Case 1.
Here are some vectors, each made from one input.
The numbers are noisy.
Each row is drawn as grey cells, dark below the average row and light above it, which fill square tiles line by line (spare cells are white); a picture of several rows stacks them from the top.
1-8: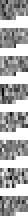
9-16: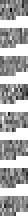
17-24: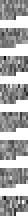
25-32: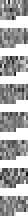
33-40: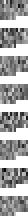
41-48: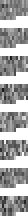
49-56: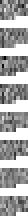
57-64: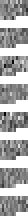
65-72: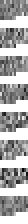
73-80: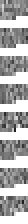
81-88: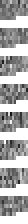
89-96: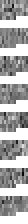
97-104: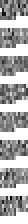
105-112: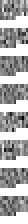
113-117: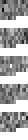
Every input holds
a point on a 6-point line.
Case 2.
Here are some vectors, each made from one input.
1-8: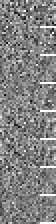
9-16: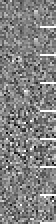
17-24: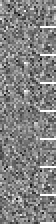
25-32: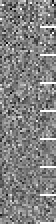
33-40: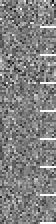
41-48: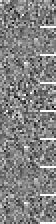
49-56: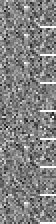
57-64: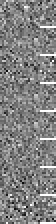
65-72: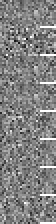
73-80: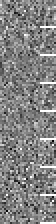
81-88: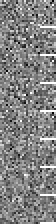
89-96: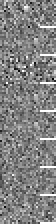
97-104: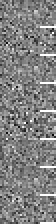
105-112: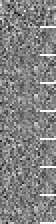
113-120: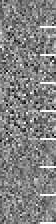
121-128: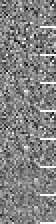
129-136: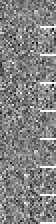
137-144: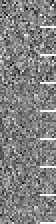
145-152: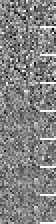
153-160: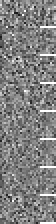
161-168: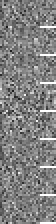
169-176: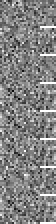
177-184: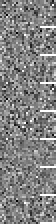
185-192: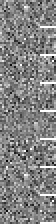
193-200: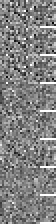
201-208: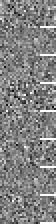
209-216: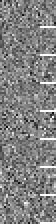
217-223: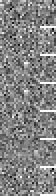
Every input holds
a point on an 11-point line.
